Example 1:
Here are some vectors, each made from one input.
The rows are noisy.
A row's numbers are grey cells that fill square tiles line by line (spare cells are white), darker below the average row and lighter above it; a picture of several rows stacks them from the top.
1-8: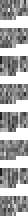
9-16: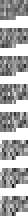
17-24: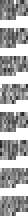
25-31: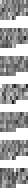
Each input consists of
a node of a 7-node tree.
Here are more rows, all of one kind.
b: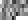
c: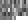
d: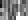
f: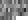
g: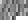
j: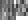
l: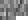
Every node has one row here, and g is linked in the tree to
b and l.
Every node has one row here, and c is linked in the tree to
f.
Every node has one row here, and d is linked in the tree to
j.
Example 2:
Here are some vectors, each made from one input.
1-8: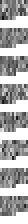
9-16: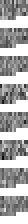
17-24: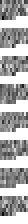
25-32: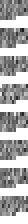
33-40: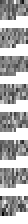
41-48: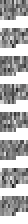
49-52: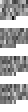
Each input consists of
a node of an 8-node tree.
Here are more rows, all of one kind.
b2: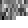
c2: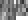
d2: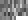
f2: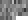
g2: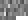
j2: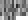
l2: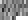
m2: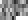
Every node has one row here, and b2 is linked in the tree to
f2.
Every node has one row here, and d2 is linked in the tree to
f2.
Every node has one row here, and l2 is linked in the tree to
g2 and m2.
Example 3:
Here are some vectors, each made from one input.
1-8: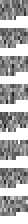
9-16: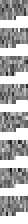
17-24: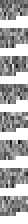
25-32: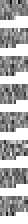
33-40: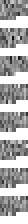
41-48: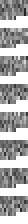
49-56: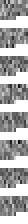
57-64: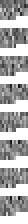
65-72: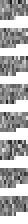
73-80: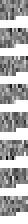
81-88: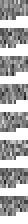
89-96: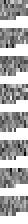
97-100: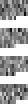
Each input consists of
a point on a 6-point circle.
